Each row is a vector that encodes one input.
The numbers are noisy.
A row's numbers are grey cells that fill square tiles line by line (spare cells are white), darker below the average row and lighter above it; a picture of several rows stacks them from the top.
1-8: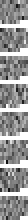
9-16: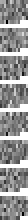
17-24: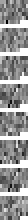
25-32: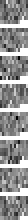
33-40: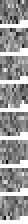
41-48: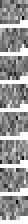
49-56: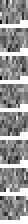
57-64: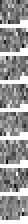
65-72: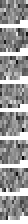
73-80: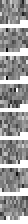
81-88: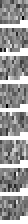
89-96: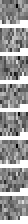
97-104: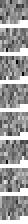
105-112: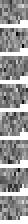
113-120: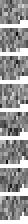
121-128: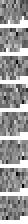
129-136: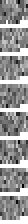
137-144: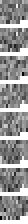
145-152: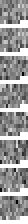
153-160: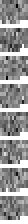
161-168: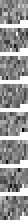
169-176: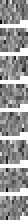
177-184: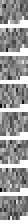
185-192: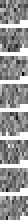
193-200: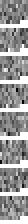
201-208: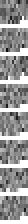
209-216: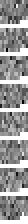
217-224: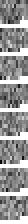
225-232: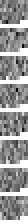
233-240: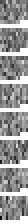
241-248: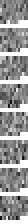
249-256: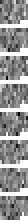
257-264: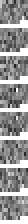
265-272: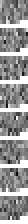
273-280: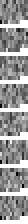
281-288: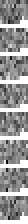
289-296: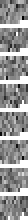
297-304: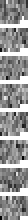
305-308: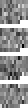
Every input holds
a point on a 15-point line, together with either one of 12 labels, or three true/false values.
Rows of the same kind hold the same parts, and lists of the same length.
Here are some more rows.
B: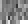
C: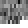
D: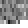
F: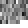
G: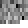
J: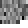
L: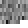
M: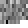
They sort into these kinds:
B, C, D, L, M
F, G, J

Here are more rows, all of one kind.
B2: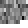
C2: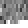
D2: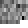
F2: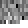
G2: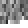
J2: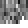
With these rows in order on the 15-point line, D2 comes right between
B2 and F2.
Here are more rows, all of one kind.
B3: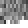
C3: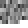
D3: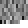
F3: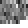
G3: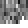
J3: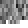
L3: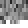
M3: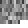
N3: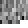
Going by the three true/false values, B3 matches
G3 and L3.
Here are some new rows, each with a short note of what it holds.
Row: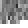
one of 12 labels and a point on a 15-point line
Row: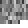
a point on a 15-point line and three true/false values
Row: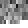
a point on a 15-point line and three true/false values
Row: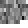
a point on a 15-point line and three true/false values
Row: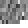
one of 12 labels and a point on a 15-point line
